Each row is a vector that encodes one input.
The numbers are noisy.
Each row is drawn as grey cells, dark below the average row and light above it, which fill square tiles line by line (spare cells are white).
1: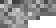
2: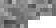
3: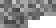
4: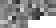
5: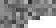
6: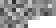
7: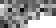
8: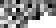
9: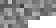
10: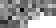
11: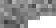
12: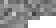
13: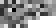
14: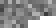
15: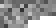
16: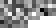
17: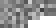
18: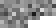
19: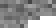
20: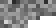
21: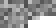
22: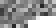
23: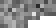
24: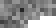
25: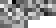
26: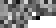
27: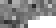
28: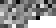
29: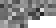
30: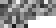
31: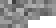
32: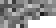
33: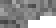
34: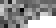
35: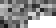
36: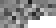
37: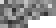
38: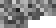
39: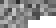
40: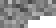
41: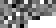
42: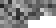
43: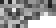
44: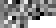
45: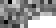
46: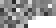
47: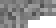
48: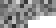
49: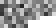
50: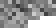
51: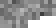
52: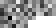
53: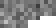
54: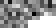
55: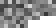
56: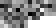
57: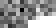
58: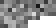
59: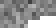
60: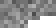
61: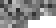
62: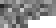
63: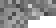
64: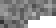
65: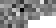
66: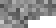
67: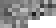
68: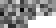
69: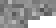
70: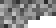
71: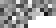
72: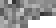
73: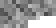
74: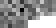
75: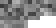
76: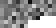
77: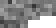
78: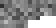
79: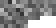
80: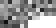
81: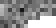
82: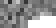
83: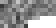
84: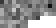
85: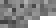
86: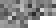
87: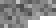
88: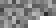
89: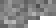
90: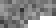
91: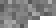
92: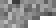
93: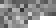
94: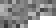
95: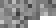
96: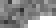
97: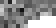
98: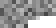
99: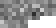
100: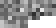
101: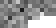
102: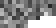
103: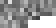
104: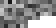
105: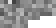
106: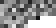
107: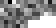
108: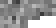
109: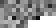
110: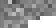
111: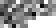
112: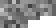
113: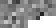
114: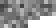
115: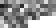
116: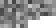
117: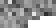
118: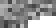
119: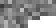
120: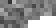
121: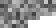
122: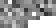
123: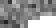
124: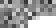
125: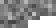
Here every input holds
a list of up to three points on an 11-point line.
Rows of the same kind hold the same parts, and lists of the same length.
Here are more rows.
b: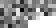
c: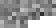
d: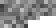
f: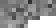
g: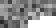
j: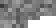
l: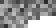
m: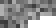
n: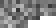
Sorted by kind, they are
b
c, l
d, f, j, n
g, m

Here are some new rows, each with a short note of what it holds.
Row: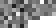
the empty list
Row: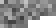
a list of one item
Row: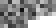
the empty list
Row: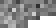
a list of two items
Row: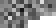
the empty list
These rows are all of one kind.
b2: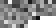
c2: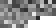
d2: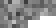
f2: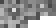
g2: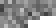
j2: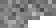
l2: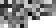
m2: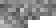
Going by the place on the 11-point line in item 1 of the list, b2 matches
c2 and l2.
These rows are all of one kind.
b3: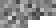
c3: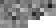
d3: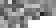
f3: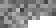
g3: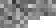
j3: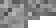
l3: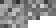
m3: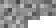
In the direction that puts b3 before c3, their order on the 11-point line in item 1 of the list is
g3, f3, j3, b3, m3, d3, l3, c3.
